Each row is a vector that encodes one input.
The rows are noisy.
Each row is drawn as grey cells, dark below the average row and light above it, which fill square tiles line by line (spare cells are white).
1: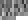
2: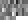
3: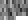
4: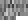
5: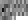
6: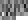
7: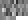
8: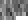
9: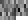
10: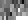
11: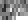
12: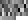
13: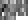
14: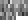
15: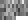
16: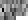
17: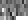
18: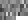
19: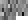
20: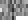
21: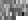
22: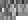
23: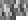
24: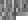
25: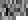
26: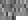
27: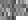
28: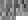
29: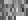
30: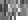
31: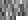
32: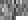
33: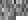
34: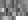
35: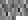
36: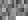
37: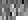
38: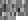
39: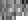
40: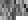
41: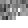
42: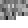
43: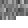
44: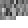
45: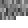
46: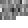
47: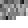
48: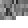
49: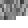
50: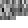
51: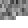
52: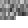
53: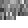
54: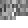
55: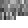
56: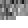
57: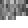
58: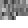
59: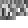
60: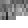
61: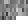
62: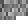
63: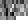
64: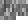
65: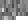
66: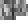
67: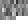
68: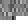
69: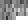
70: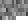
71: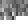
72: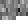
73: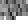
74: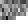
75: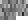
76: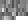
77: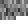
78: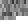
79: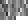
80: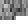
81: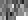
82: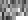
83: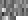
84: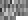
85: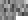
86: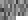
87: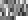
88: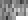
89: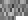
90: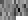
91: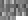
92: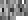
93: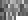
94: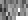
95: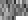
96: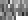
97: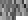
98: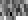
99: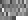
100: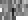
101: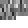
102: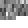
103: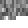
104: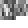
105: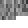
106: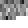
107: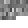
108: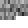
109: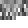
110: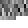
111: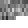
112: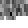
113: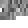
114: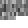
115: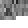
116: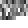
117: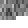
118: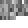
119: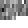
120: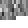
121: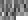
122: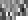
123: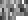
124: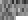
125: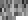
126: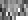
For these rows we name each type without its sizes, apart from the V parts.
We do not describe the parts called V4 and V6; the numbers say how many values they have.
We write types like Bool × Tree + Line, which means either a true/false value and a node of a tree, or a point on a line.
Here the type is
Line × (Line + V4) × V6.
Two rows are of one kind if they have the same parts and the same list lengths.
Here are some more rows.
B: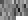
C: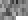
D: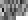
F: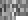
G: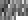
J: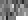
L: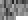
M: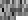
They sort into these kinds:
B, C, J, L
D, F, G, M

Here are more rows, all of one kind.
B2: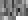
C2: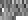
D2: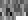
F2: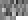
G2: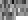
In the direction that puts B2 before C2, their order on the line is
G2, F2, D2, B2, C2.
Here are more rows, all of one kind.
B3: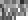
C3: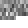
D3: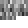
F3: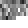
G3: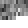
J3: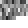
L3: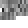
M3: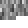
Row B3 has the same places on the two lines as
F3 and J3.
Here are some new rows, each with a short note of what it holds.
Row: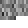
a point on a line, a value of V4 and a value of V6
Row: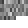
a point on a line, a value of V4 and a value of V6
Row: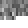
a point on a line, a value of V4 and a value of V6
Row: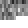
a point on a line, a value of V4 and a value of V6
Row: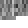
a point on a line, a value of V4 and a value of V6
